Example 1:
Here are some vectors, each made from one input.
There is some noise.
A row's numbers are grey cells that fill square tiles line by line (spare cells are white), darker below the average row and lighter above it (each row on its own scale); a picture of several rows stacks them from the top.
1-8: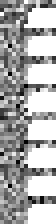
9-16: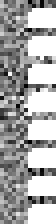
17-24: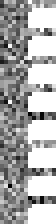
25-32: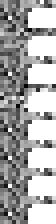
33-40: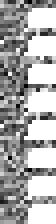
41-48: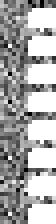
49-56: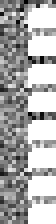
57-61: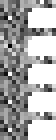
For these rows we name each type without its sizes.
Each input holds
three true/false values.
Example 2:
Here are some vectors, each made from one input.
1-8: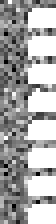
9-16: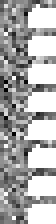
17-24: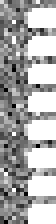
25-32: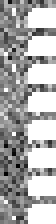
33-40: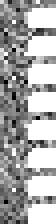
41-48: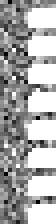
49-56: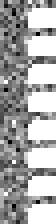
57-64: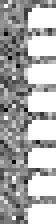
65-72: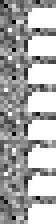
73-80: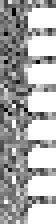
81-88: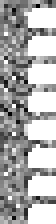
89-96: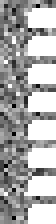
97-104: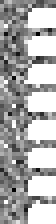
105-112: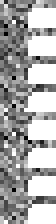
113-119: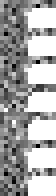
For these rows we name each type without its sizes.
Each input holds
three true/false values.
